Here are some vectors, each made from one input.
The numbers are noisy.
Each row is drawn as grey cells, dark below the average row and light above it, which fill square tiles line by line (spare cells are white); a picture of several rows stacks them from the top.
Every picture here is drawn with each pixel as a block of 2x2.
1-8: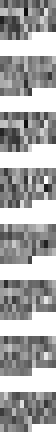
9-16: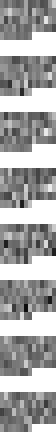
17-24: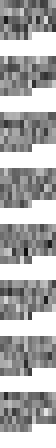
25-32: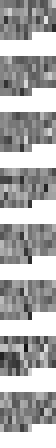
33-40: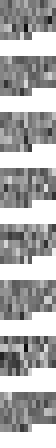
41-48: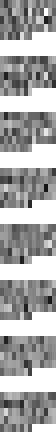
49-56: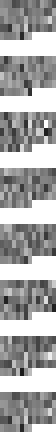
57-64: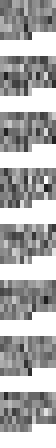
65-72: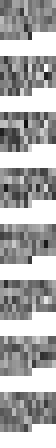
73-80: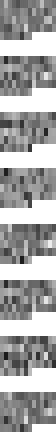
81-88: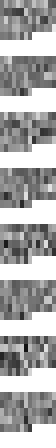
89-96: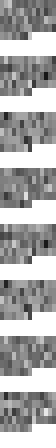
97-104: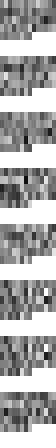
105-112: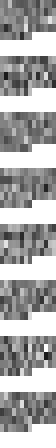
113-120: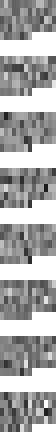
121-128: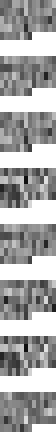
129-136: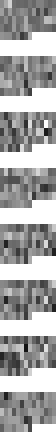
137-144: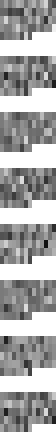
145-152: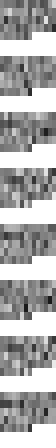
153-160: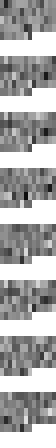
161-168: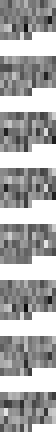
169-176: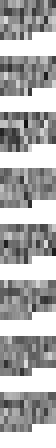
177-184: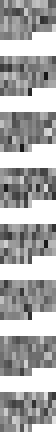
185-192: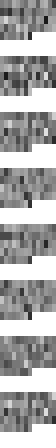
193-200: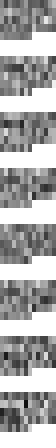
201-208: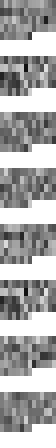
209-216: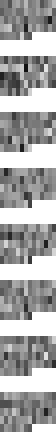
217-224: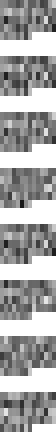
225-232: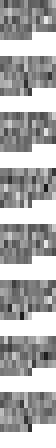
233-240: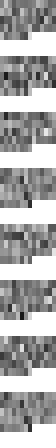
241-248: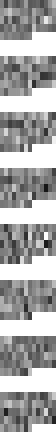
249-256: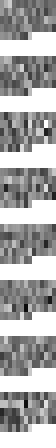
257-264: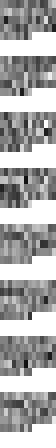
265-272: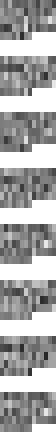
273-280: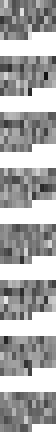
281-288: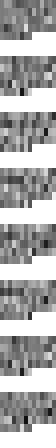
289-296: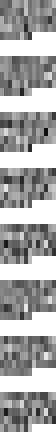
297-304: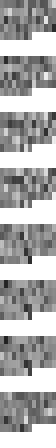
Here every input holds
a true/false value, together with a list of up to two points on a 6-point line.
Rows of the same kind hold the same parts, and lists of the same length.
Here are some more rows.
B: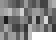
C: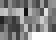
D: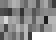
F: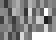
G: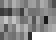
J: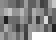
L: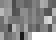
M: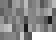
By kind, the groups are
B, J, M
C, F
D, G, L

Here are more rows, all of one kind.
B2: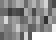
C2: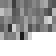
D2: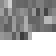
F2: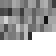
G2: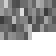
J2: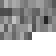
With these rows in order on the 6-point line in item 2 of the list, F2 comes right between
G2 and J2.
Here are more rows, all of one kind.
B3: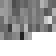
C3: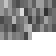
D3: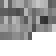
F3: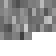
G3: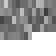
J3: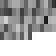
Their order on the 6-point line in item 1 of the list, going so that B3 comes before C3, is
J3, B3, F3, D3, G3, C3.
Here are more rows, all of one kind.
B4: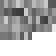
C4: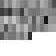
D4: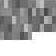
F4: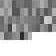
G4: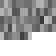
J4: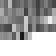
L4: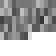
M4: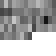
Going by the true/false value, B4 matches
C4 and M4.
